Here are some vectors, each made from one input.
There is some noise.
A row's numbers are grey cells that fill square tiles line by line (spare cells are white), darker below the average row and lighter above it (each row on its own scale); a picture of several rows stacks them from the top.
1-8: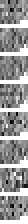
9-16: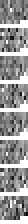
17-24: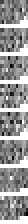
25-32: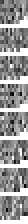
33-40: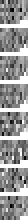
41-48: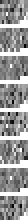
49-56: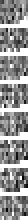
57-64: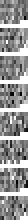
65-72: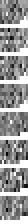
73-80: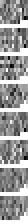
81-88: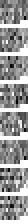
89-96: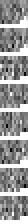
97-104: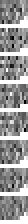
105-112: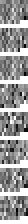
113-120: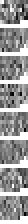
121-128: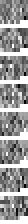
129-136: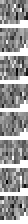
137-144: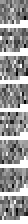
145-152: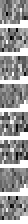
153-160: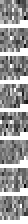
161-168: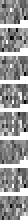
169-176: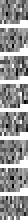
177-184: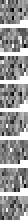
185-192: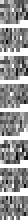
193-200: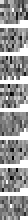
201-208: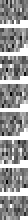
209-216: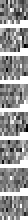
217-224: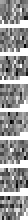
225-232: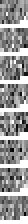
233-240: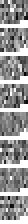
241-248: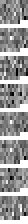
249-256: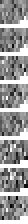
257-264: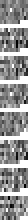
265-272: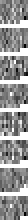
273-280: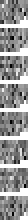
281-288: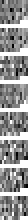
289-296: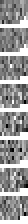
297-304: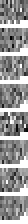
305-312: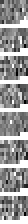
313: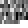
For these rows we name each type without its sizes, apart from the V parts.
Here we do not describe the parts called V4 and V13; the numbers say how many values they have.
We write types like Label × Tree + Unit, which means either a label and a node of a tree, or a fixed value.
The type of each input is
Bool × Bool × Bool × V4 + Line × V13.
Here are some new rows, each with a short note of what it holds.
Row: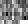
a point on a line and a value of V13
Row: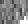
three true/false values and a value of V4
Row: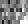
three true/false values and a value of V4
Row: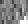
three true/false values and a value of V4
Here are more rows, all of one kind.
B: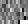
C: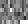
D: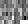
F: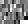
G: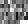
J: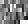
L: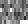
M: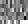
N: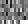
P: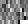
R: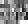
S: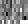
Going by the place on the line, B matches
J and P.
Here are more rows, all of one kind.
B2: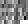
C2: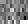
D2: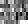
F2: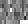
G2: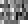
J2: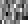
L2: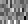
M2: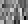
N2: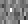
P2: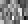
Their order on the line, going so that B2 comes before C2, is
P2, M2, N2, F2, J2, G2, D2, L2, B2, C2.
